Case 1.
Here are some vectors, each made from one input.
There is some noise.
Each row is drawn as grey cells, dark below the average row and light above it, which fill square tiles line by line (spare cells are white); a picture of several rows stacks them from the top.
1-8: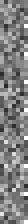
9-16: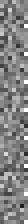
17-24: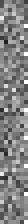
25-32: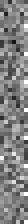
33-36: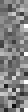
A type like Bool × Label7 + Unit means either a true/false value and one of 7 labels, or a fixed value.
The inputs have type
Bool × Label5.
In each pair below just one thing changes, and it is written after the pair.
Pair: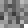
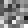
the true/false value
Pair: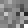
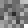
the label
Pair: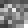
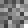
the label
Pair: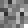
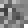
the true/false value
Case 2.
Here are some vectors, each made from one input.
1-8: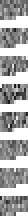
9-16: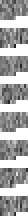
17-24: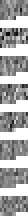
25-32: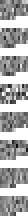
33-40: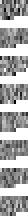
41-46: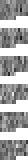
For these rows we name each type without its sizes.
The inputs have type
Label × (Tree + Unit).
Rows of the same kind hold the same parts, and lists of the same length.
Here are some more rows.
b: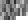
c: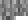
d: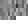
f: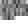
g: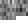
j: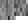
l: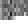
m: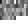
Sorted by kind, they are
b
c, d, f, g, j, l, m

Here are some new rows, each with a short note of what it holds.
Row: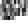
a label and a node of a tree
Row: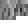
a label
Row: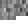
a label
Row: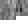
a label
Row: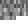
a label
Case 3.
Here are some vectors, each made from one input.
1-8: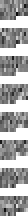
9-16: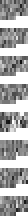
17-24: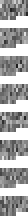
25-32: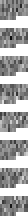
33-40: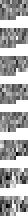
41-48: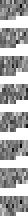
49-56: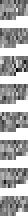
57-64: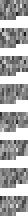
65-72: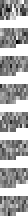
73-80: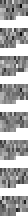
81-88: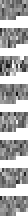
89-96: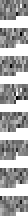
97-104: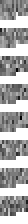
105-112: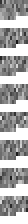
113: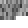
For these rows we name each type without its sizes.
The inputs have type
List(Line).
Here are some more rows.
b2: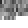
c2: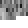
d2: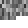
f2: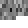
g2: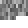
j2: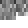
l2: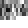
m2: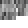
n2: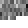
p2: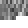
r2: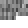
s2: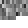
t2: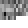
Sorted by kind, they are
b2, c2, f2, g2, j2, n2, p2, r2
d2, m2, s2, t2
l2

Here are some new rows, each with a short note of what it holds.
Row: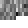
a list of one item
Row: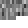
a list of one item
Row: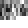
the empty list
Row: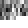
the empty list
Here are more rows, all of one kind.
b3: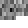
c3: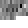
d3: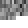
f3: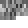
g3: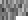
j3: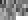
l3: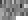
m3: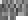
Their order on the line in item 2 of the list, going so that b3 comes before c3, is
j3, b3, m3, d3, g3, l3, c3, f3.
